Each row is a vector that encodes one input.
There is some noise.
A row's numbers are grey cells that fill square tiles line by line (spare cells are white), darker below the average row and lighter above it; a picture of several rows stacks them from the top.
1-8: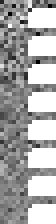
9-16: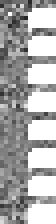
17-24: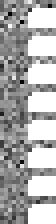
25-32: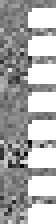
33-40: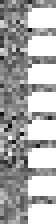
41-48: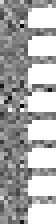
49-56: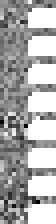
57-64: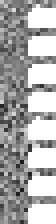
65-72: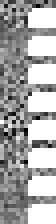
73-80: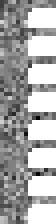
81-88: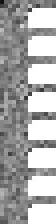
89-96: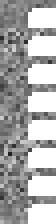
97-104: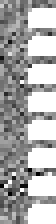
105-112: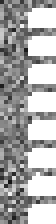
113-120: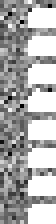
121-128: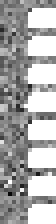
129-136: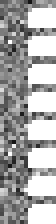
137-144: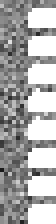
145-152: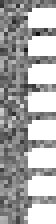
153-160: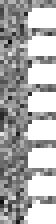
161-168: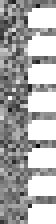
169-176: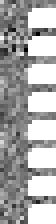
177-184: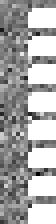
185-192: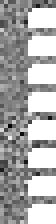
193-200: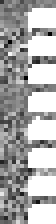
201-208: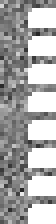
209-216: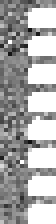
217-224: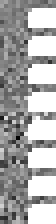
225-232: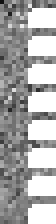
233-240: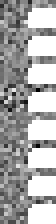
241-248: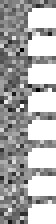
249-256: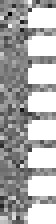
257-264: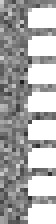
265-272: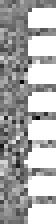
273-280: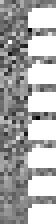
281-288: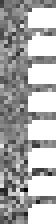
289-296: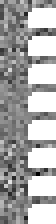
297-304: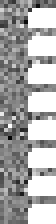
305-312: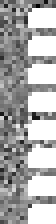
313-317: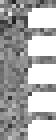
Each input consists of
either a point on each of four 7-point lines, or three true/false values.
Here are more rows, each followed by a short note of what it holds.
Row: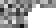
three true/false values
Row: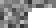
three true/false values
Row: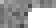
three true/false values
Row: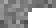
three true/false values
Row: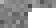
three true/false values
